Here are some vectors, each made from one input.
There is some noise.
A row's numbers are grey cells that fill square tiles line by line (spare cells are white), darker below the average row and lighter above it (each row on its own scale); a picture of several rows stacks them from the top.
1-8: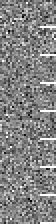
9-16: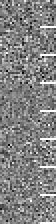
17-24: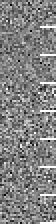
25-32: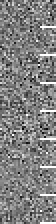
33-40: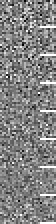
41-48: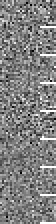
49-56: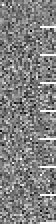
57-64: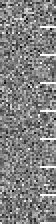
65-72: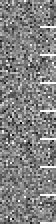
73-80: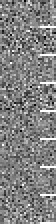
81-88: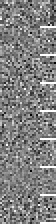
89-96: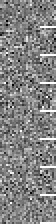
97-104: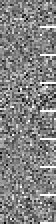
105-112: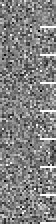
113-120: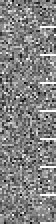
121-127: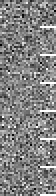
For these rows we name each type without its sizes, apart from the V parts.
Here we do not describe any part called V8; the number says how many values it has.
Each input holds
a point on a line, together with either a point on a line, or a value of V8.
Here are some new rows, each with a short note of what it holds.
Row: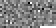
a point on each of two lines
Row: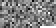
a point on each of two lines
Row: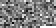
a point on a line and a value of V8
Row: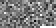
a point on a line and a value of V8
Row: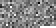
a point on each of two lines
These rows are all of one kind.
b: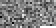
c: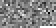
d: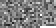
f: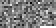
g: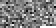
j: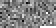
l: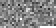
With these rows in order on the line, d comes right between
b and g.
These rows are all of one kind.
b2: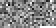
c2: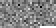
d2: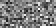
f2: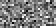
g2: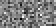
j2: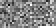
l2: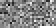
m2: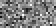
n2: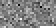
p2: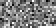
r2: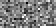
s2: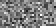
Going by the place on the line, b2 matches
c2, g2, p2 and r2.
